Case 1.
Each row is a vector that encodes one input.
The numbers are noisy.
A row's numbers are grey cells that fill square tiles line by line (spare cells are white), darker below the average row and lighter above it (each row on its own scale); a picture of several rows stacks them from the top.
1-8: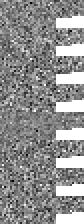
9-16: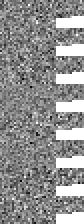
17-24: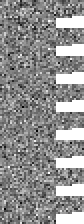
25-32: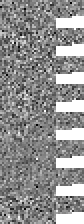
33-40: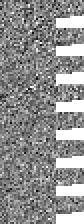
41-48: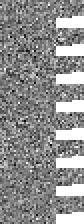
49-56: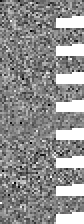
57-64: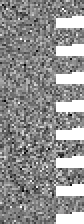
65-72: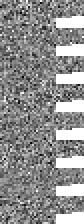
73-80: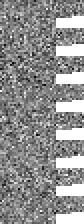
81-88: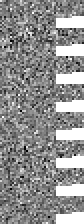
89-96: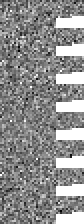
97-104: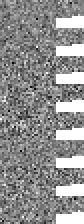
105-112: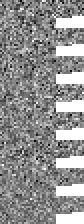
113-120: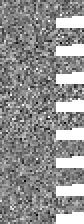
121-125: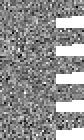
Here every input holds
four true/false values, together with either a point on an 8-point circle, or a point on a 9-point line.
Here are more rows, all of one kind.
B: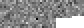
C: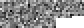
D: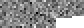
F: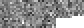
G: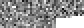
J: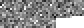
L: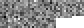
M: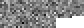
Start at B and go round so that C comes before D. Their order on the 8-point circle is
B, M, C, D, J, F, L, G.
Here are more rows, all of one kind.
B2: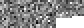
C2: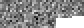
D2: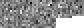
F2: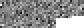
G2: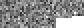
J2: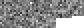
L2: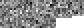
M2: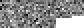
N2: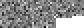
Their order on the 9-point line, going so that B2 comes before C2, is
F2, M2, B2, L2, N2, J2, D2, G2, C2.
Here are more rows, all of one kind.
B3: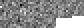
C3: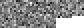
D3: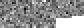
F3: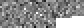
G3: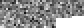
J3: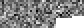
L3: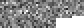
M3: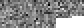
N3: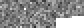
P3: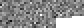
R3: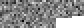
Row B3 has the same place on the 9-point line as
D3, G3 and R3.
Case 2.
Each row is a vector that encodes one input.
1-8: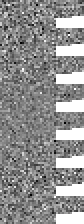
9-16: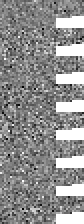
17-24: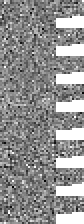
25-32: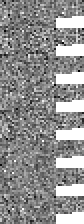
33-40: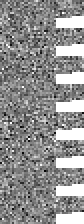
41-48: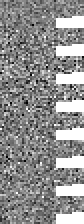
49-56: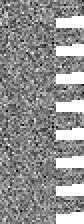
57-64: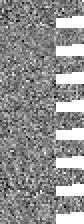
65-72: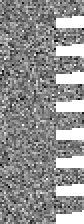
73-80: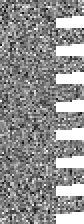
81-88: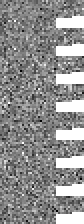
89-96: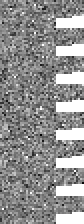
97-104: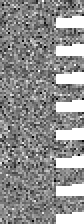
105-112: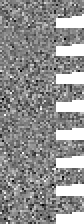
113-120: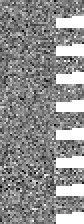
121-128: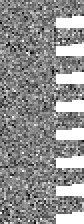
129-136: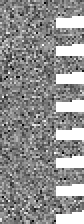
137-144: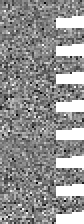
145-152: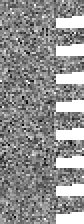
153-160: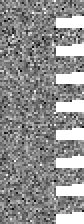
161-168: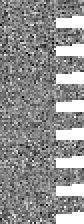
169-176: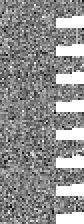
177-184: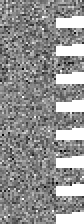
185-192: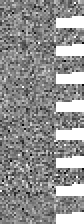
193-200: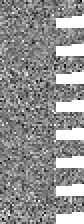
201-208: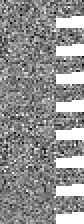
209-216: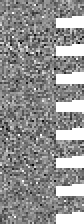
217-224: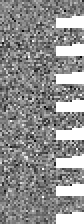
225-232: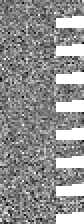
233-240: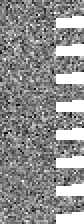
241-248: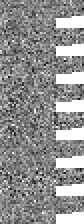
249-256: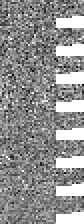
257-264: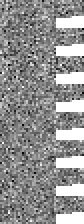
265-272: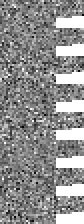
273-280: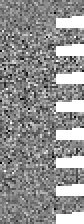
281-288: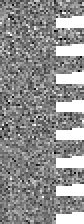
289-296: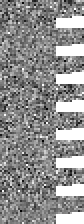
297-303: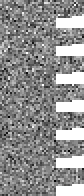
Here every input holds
one of 11 labels, together with either one of 11 labels, or a node of a 19-node tree.
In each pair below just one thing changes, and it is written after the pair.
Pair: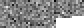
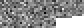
the node of the tree
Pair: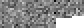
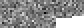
the label
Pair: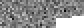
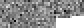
the label
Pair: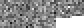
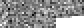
the node of the tree
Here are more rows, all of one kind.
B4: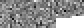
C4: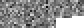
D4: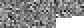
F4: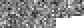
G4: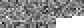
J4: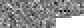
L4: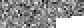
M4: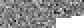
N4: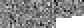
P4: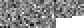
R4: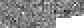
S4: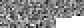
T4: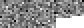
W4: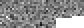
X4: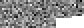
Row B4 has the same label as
G4, R4, S4 and X4.
